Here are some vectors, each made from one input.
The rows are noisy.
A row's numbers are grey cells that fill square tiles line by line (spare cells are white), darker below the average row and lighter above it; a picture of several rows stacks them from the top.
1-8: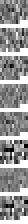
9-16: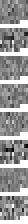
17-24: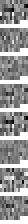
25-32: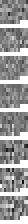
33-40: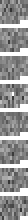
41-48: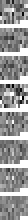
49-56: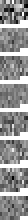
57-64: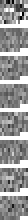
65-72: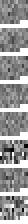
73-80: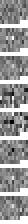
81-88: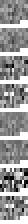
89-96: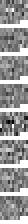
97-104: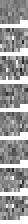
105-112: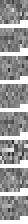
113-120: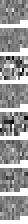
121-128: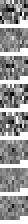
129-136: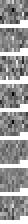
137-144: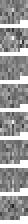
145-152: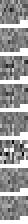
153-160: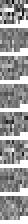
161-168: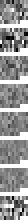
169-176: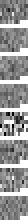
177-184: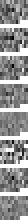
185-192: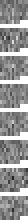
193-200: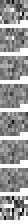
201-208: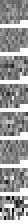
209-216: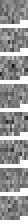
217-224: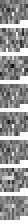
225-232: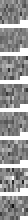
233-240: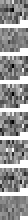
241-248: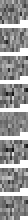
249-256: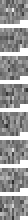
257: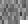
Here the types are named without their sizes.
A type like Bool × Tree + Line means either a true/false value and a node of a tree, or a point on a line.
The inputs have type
List(Circle) + Tree.
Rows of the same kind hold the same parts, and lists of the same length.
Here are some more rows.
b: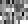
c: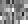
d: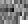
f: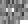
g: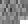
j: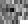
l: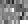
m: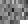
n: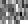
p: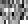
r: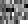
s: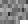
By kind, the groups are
b, c, d, f, g, j
l, r
m, s
n, p

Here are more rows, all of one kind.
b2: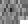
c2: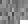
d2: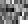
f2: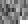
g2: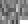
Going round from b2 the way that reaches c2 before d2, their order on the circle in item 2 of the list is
b2, c2, f2, d2, g2.
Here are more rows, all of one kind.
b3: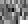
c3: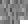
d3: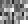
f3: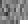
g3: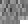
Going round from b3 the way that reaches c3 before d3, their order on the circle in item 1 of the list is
b3, g3, c3, d3, f3.
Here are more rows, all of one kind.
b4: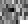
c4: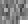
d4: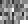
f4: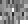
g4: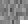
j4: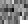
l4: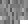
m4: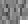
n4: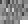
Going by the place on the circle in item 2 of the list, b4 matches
l4 and n4.
